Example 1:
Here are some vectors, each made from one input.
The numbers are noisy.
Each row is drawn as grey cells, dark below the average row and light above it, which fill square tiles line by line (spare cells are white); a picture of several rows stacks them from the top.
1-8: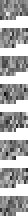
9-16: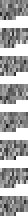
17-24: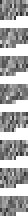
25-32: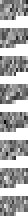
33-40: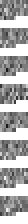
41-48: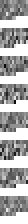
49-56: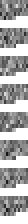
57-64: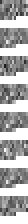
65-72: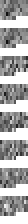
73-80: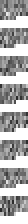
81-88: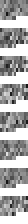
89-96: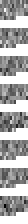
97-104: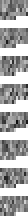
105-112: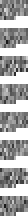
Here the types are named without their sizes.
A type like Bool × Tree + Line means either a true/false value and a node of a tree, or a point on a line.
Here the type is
Bool × Bool × Bool.
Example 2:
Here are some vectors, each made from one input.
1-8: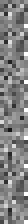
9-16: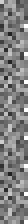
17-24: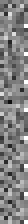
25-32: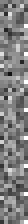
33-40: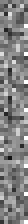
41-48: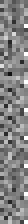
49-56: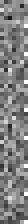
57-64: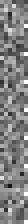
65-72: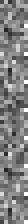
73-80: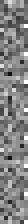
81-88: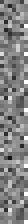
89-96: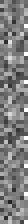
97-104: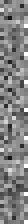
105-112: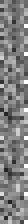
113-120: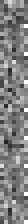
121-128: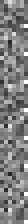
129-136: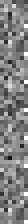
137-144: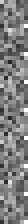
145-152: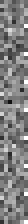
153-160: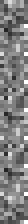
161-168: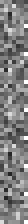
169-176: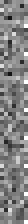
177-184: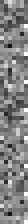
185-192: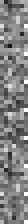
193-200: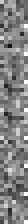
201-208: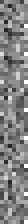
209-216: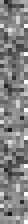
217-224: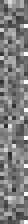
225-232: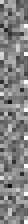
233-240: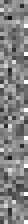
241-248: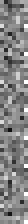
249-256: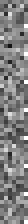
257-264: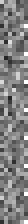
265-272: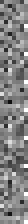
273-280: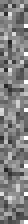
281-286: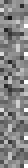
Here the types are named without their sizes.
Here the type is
Circle.
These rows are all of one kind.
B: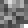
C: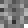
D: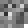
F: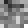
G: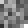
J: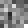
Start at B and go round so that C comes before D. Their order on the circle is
B, G, J, F, C, D.
